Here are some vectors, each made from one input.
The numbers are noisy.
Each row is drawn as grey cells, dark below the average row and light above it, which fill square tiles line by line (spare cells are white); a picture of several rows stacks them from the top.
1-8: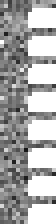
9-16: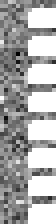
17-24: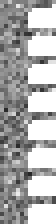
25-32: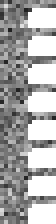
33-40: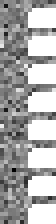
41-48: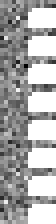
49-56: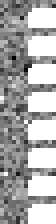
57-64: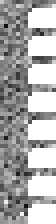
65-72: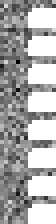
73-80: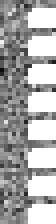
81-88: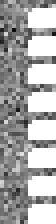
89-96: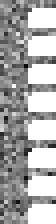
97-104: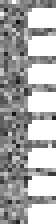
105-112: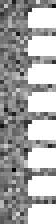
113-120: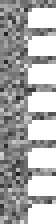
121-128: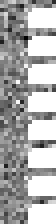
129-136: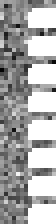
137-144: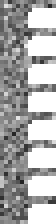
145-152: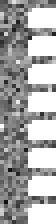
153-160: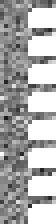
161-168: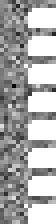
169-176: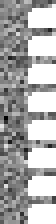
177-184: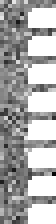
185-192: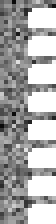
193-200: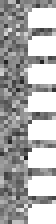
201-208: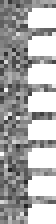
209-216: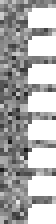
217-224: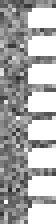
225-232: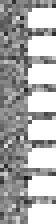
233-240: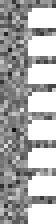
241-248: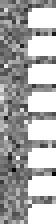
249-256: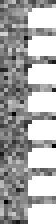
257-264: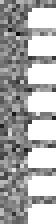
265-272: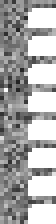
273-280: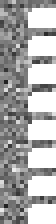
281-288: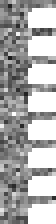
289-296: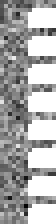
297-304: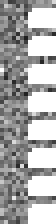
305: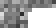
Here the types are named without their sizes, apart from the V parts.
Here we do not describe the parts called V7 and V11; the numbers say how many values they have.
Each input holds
a value of V11, together with either a node of a tree and a true/false value, or a value of V7.
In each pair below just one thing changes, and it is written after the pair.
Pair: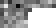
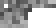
the value of V11
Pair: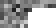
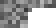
the value of V7
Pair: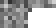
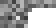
the value of V7
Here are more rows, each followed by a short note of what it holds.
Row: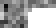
a node of a tree, a true/false value and a value of V11
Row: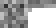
a node of a tree, a true/false value and a value of V11
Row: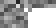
a node of a tree, a true/false value and a value of V11
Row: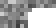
a node of a tree, a true/false value and a value of V11
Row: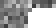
a node of a tree, a true/false value and a value of V11
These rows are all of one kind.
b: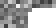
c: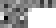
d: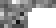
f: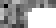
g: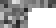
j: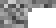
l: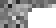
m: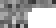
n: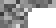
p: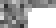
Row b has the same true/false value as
l and n.
